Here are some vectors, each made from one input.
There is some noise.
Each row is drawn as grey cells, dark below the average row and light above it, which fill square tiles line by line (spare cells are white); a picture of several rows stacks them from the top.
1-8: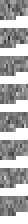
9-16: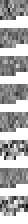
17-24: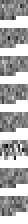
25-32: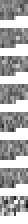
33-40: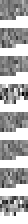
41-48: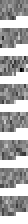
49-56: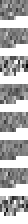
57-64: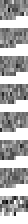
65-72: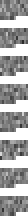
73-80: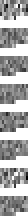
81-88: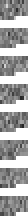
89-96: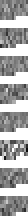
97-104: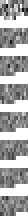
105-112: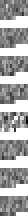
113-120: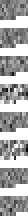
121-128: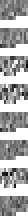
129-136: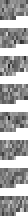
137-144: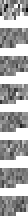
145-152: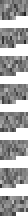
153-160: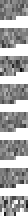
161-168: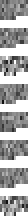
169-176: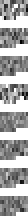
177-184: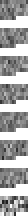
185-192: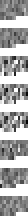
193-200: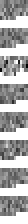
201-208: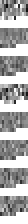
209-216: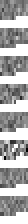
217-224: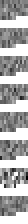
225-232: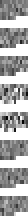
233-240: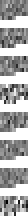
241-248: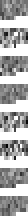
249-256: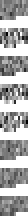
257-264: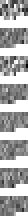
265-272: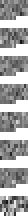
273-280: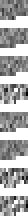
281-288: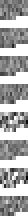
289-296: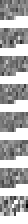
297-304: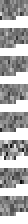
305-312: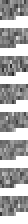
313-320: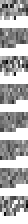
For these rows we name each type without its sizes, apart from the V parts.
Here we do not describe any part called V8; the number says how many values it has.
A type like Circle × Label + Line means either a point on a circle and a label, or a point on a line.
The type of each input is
Bool × Tree + Line × Line × (Line + V8).
